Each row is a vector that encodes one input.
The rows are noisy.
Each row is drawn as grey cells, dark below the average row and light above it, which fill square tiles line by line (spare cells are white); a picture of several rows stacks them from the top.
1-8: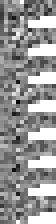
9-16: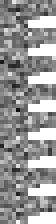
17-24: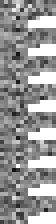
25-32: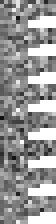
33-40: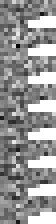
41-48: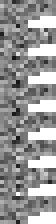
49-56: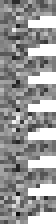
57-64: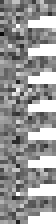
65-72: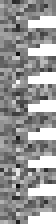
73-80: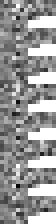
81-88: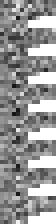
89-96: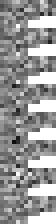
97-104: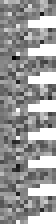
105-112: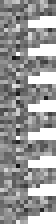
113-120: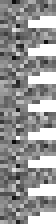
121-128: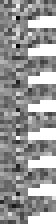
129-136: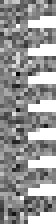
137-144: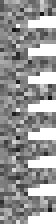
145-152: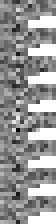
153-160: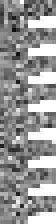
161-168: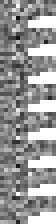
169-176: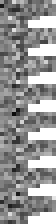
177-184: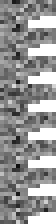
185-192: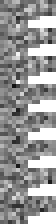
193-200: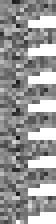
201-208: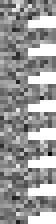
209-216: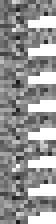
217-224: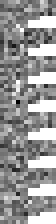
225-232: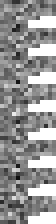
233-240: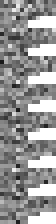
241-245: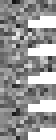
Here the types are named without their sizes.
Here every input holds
either three true/false values, or a list of points on a line.
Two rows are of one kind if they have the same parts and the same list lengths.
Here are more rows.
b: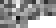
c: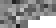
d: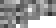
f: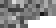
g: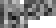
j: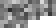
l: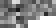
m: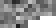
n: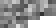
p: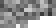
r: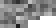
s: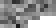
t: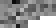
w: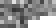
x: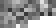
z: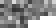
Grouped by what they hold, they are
b
c, m, r, s, t
d, j, n, p, x
f, l, w, z
g

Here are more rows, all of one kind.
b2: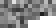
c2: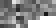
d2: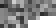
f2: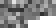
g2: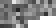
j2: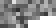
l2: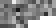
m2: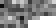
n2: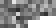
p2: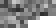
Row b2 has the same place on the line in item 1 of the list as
d2, f2 and p2.
